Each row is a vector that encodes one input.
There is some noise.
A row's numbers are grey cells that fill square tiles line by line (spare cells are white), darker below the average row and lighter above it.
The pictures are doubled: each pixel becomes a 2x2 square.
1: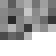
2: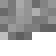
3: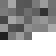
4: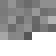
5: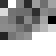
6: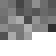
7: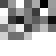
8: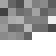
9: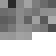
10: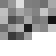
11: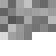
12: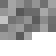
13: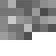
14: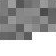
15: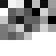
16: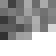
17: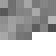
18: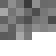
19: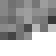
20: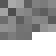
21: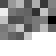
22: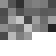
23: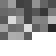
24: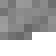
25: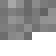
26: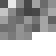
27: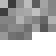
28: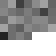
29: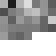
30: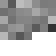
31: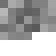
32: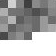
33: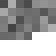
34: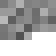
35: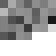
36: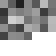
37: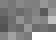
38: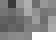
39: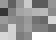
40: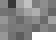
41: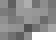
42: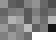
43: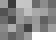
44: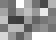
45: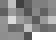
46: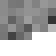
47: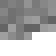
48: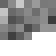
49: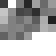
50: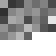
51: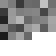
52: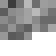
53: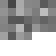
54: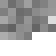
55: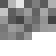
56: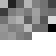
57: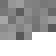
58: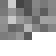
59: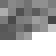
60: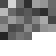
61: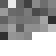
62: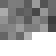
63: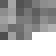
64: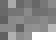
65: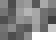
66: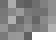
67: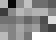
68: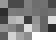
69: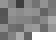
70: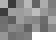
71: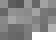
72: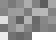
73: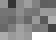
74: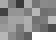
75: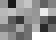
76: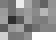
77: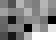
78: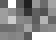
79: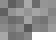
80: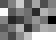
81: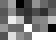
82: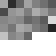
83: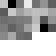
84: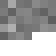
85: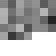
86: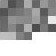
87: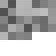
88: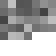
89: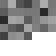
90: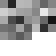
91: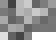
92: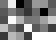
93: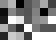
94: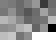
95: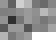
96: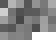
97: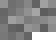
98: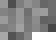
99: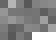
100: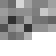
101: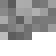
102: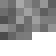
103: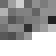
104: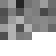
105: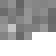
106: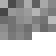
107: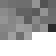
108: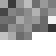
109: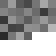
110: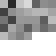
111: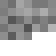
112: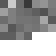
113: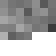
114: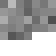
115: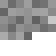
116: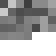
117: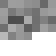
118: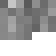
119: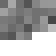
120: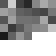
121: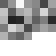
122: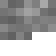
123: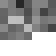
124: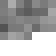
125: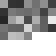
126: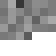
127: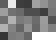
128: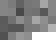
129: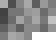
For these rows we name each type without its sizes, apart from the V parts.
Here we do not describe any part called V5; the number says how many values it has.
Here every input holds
a list of items, each a true/false value and a value of V5.
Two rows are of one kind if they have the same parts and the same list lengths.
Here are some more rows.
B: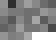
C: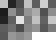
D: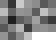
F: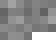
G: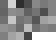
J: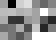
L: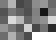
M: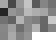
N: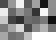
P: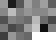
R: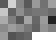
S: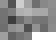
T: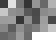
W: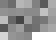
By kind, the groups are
B, D, N
C, F, G, M, T, W
J, P
L, R, S

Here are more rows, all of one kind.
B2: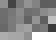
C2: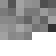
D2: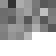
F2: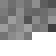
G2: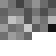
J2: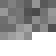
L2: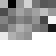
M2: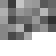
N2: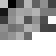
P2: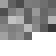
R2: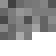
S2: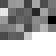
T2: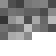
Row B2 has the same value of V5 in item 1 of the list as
J2, L2 and T2.
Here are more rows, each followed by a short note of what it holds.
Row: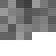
a list of one item
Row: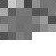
a list of two items
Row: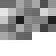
the empty list
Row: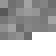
a list of three items
